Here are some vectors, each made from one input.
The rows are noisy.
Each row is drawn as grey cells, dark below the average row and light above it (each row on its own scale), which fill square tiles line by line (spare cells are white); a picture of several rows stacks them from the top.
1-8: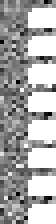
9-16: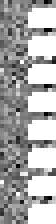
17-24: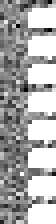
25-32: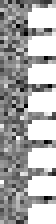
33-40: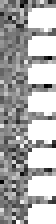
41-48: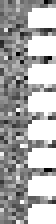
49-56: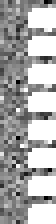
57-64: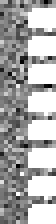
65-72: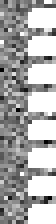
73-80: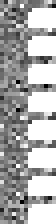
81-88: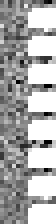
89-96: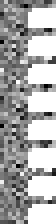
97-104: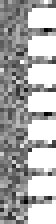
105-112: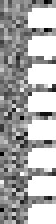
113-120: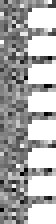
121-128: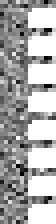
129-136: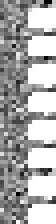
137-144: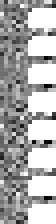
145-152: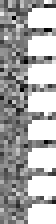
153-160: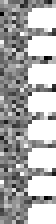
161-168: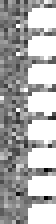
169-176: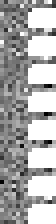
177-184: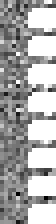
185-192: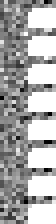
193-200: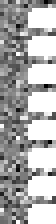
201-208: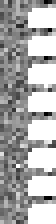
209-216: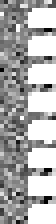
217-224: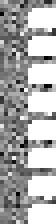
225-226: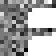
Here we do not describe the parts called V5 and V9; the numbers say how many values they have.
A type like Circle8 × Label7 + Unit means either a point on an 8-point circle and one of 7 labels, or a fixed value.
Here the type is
Bool × ((Line4 + V9) × Tree8 + V5).
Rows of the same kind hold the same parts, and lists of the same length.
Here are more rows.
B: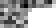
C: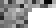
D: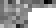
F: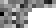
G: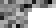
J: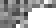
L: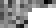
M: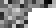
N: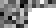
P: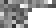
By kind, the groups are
B, F, J, N
C, G, M
D, L, P

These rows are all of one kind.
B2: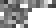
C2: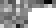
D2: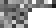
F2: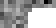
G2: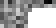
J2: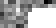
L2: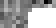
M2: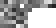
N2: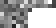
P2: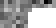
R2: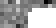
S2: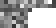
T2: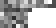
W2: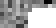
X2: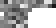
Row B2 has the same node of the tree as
L2, N2, P2 and S2.
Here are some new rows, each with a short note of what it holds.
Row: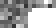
a true/false value and a value of V5
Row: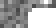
a true/false value and a value of V5
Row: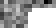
a point on a 4-point line, a node of an 8-node tree and a true/false value
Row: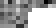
a point on a 4-point line, a node of an 8-node tree and a true/false value
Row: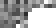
a true/false value and a value of V5
